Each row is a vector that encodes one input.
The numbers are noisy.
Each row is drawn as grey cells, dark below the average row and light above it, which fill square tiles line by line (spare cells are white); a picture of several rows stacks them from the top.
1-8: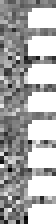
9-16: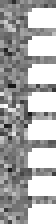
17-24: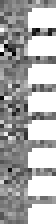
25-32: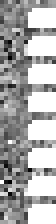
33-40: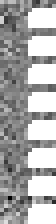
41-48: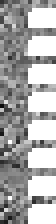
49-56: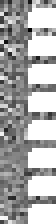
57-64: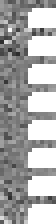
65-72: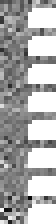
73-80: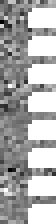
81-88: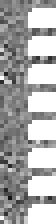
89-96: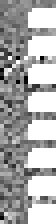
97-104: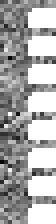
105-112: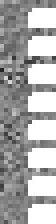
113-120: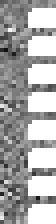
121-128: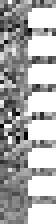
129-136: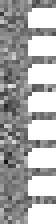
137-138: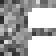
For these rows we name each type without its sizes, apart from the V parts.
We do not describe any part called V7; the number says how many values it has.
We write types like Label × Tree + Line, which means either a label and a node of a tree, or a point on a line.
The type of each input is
List(Bool × V7).
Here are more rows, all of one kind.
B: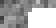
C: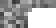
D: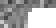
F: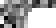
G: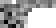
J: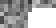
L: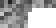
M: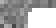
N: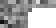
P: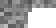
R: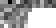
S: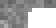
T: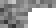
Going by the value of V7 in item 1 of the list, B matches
D, P and R.
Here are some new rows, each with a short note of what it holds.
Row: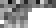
a list of two items
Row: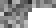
a list of two items
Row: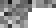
a list of two items
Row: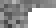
a list of two items
